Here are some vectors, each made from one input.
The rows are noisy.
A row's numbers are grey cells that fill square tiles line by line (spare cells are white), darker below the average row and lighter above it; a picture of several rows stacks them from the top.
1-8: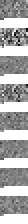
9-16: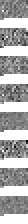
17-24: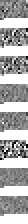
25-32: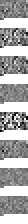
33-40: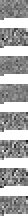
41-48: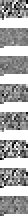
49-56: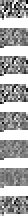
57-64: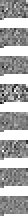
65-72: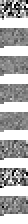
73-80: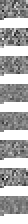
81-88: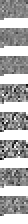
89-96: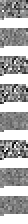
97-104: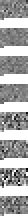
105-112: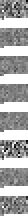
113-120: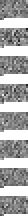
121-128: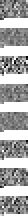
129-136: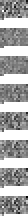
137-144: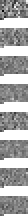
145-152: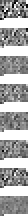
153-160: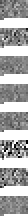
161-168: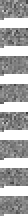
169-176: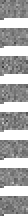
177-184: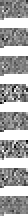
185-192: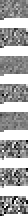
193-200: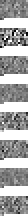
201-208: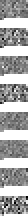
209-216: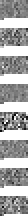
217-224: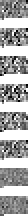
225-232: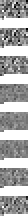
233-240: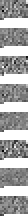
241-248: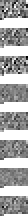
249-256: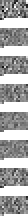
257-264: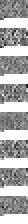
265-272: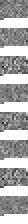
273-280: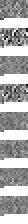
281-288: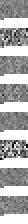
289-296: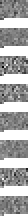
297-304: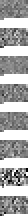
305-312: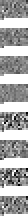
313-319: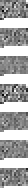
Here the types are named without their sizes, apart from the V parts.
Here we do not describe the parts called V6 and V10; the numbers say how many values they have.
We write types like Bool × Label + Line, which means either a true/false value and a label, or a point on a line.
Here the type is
Bool × Bool × Bool × Line × (Line × (Line + V10) + Tree × Tree × (Tree + Unit)) × V6.
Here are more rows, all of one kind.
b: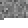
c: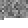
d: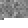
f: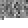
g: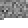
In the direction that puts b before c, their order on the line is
g, f, b, c, d.
